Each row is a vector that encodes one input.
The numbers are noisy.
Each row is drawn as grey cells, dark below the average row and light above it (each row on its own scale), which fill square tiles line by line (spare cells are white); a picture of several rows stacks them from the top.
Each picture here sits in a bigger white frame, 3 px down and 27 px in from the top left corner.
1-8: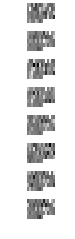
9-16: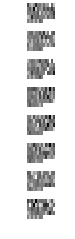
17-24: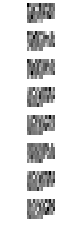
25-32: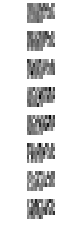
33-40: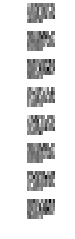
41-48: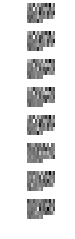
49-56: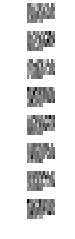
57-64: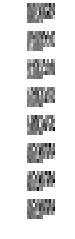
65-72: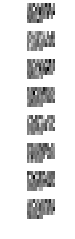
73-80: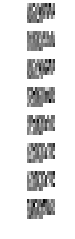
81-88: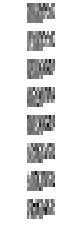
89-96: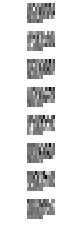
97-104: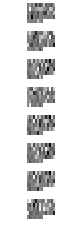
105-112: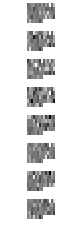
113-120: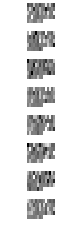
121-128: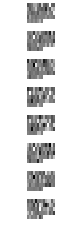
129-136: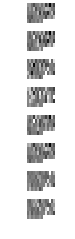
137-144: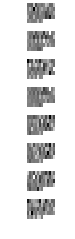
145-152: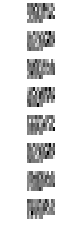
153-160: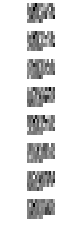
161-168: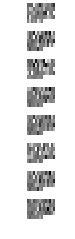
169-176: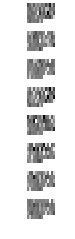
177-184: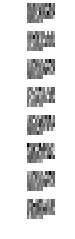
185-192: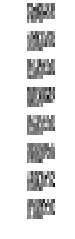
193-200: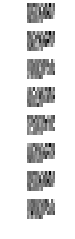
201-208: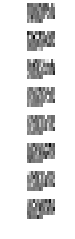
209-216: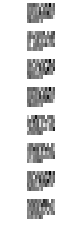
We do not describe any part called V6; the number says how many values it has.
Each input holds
a value of V6, together with either a point on a 5-point circle and a true/false value, or a fixed value.
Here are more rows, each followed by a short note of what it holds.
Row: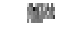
a point on a 5-point circle, a true/false value and a value of V6
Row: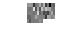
a value of V6
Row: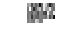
a point on a 5-point circle, a true/false value and a value of V6
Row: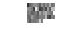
a point on a 5-point circle, a true/false value and a value of V6
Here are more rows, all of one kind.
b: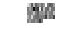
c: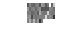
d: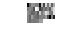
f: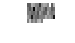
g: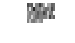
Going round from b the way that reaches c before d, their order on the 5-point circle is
b, f, c, d, g.
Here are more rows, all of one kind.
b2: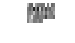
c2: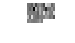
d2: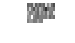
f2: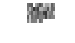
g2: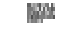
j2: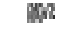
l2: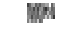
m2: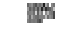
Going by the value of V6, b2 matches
f2 and l2.
